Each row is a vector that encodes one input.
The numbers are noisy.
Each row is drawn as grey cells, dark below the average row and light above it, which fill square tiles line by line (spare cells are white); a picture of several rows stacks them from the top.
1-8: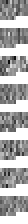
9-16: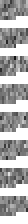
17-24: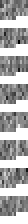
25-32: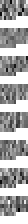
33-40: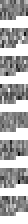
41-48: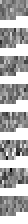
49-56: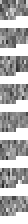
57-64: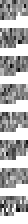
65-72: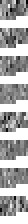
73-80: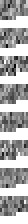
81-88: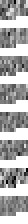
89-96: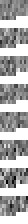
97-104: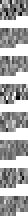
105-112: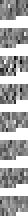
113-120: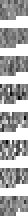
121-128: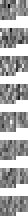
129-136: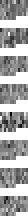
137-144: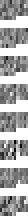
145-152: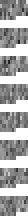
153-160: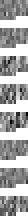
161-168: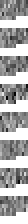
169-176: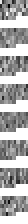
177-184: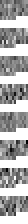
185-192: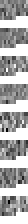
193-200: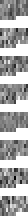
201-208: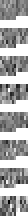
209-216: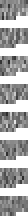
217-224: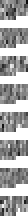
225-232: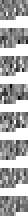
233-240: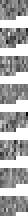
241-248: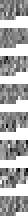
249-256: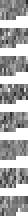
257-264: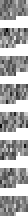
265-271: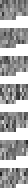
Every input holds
a point on a 10-point line, together with either a point on a 6-point circle, or a point on a 10-point circle.
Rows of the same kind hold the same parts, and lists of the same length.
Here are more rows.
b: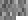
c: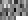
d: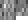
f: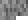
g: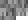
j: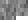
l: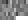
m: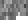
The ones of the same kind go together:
b, f, g, j
c, d, l, m

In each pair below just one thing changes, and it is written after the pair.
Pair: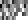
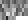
the place on the 10-point line
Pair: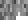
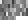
the place on the 10-point circle
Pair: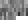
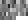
the place on the 10-point circle
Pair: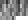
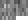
the place on the 10-point line
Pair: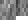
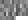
the place on the 10-point line
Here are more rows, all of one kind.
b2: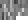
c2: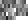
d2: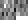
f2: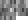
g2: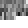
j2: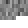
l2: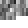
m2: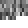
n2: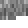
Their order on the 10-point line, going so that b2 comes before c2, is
b2, d2, c2, n2, l2, f2, g2, m2, j2.
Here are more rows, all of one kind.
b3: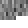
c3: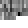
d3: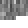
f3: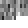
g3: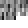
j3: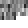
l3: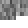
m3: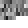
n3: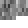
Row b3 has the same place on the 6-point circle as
c3 and g3.
